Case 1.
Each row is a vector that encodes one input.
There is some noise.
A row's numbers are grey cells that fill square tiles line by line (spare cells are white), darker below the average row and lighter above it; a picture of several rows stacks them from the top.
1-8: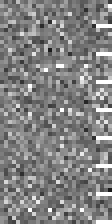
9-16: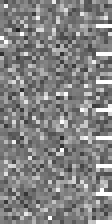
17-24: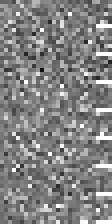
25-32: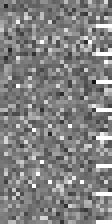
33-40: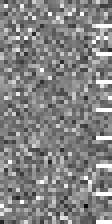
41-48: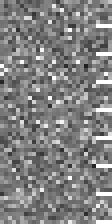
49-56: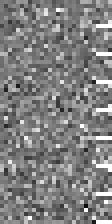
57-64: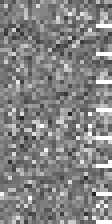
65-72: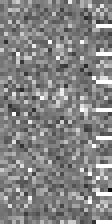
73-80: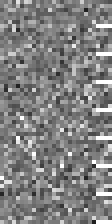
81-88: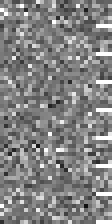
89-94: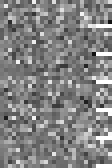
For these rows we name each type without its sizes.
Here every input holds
either a point on a circle, or a fixed value.
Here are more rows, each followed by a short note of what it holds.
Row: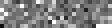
a fixed value
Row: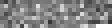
a point on a circle
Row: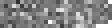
a point on a circle
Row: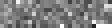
a point on a circle
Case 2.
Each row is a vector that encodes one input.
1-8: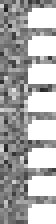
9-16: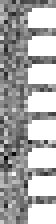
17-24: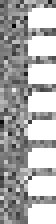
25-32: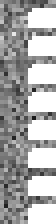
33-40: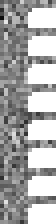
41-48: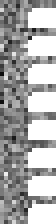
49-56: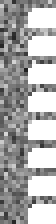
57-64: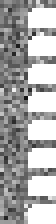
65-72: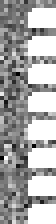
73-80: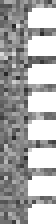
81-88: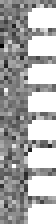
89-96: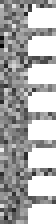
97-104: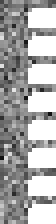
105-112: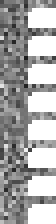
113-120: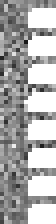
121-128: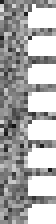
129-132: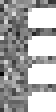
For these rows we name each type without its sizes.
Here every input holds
a point on a line.
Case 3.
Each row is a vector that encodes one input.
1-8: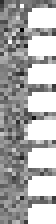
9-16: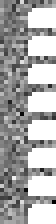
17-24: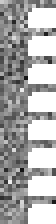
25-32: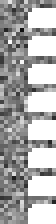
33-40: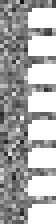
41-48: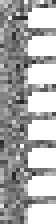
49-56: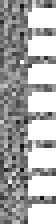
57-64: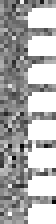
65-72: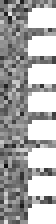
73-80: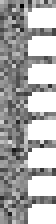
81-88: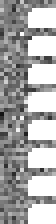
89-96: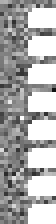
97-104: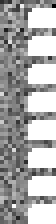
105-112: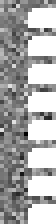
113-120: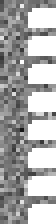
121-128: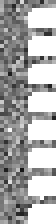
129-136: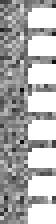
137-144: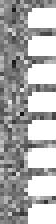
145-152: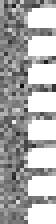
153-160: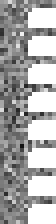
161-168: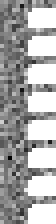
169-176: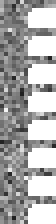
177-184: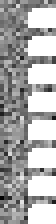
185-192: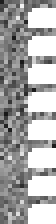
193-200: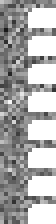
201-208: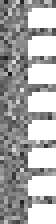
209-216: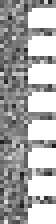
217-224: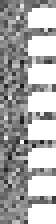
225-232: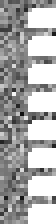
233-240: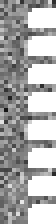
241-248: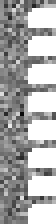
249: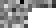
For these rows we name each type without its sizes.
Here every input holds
a node of a tree.
